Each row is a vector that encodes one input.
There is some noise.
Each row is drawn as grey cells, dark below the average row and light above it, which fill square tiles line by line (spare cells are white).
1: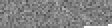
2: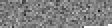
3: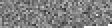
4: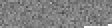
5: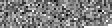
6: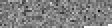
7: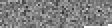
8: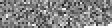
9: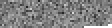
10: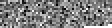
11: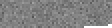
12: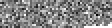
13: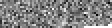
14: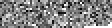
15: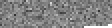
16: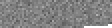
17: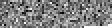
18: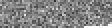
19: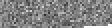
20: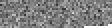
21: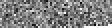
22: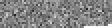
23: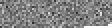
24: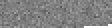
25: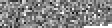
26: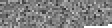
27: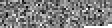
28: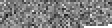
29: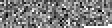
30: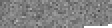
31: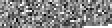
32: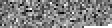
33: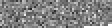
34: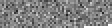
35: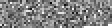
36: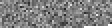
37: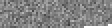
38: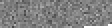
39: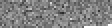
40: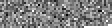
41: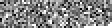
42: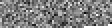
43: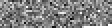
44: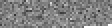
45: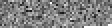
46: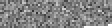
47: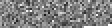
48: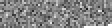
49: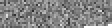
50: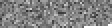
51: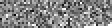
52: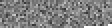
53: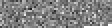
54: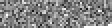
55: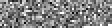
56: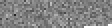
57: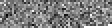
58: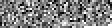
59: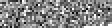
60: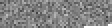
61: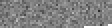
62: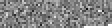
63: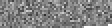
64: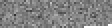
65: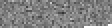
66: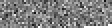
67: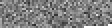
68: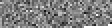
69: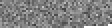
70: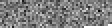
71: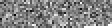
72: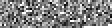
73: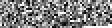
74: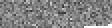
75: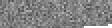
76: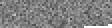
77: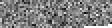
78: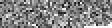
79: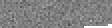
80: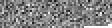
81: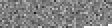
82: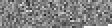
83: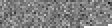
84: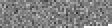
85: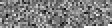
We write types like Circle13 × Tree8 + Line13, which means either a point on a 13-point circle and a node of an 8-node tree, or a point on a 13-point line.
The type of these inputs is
Line5 × (Tree9 + Unit) + Tree8.
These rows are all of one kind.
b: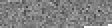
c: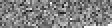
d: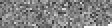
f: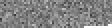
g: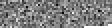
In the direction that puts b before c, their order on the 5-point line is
d, g, f, b, c.
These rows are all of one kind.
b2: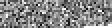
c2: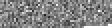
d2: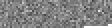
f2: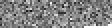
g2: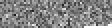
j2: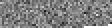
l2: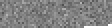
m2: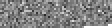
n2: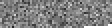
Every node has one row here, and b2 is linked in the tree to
j2.
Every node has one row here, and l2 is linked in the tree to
d2, g2 and m2.
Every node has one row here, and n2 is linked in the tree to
c2 and f2.
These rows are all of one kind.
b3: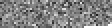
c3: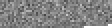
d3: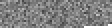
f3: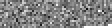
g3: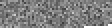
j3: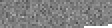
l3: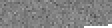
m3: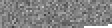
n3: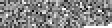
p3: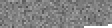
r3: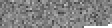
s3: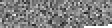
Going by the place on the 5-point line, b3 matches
c3, j3, n3 and s3.
